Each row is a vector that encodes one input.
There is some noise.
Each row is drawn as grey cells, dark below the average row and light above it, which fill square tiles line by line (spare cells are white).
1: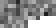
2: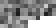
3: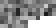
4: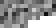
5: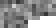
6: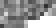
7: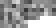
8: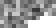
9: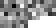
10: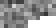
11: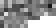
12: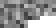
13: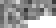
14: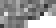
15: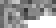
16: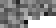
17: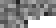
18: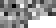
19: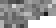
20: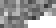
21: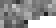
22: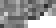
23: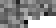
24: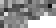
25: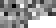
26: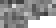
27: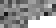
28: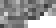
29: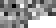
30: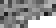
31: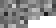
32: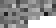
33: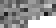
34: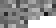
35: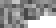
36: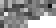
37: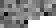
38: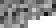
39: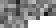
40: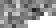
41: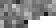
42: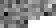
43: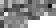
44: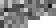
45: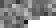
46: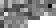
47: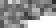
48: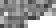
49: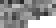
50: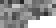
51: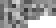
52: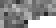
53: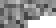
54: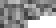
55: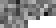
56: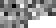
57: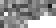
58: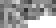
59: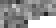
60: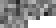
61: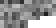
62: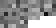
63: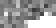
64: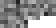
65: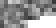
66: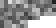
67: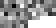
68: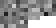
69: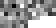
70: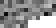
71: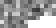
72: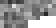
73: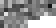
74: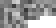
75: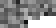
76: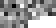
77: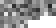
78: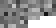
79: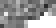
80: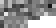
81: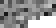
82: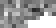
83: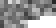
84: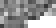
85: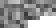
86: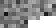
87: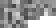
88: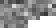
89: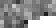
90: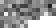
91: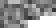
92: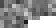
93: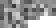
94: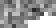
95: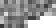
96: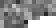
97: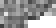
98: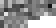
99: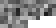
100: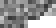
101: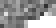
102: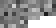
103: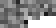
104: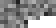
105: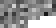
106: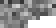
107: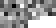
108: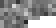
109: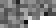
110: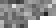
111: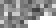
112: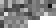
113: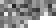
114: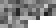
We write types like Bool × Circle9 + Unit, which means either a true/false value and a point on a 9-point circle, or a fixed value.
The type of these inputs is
List2(Line4 + Line5).
